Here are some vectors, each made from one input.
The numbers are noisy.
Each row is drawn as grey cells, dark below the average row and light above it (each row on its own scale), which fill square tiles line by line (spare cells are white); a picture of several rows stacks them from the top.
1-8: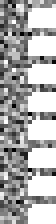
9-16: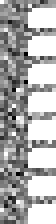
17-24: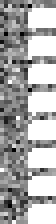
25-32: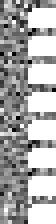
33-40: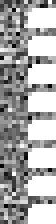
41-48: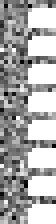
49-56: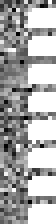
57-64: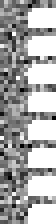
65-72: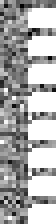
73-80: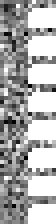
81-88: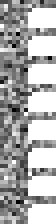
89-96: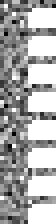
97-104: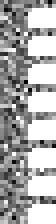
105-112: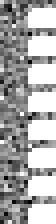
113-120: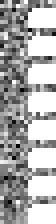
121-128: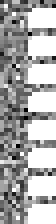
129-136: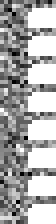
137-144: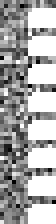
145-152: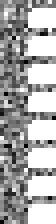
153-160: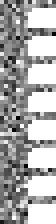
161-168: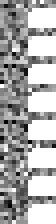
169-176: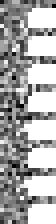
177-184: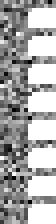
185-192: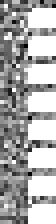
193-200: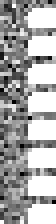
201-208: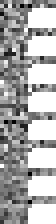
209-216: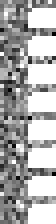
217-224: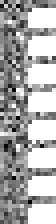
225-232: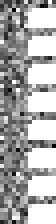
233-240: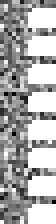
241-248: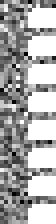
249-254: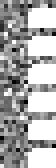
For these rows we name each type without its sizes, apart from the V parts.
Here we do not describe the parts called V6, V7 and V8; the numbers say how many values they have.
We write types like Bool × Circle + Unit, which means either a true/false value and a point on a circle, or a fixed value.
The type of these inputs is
(Bool × Circle + V8) × V7 + Line + V6.
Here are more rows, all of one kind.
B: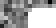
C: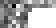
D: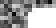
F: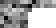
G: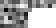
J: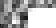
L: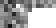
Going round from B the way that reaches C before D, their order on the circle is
B, J, C, F, D, L, G.
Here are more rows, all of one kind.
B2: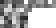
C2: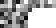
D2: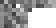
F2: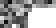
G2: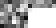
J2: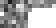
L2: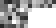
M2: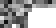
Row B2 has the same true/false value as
C2 and D2.
